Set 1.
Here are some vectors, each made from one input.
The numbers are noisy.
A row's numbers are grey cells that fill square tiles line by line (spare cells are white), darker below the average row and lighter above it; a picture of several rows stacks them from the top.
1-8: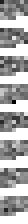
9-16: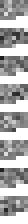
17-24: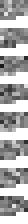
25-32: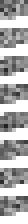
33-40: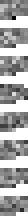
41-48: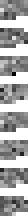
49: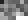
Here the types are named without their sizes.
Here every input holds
a label, together with either a fixed value, or three true/false values.
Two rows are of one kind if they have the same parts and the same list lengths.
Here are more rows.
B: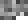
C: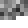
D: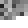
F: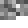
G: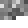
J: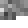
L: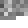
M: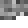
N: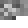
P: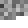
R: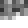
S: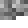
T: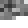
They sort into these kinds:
B, J, M, N
C, D, F, G, L, P, R, S, T

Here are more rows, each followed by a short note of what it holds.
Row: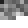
a label
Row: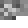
a label
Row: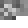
a label
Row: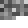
a label and three true/false values
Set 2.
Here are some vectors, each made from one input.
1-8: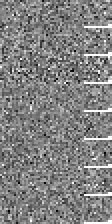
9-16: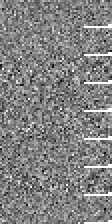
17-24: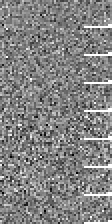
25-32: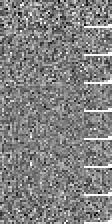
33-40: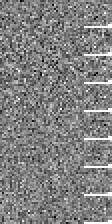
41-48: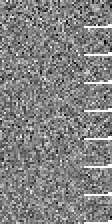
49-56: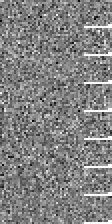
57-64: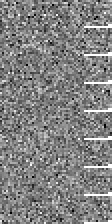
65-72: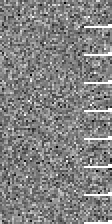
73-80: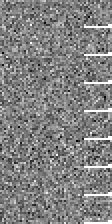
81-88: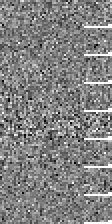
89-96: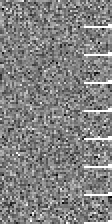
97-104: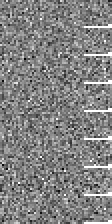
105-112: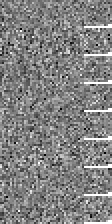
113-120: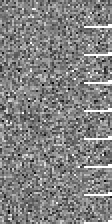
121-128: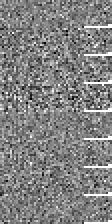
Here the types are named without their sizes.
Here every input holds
a point on a line, together with either a point on a circle, or a fixed value.
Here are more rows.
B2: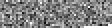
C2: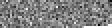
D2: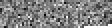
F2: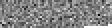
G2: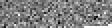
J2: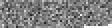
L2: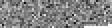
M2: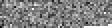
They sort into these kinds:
B2, C2, J2
D2, F2, G2, L2, M2

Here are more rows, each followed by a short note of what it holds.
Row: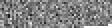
a point on a line
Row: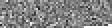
a point on a line
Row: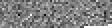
a point on a circle and a point on a line
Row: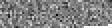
a point on a line
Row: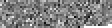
a point on a line
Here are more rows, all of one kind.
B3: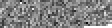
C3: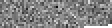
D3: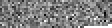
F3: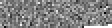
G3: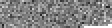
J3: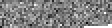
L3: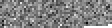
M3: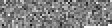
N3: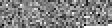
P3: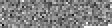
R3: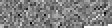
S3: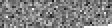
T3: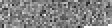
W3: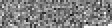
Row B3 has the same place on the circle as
J3, L3 and W3.
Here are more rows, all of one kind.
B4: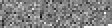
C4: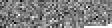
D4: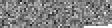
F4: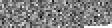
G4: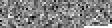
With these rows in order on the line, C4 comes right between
B4 and D4.
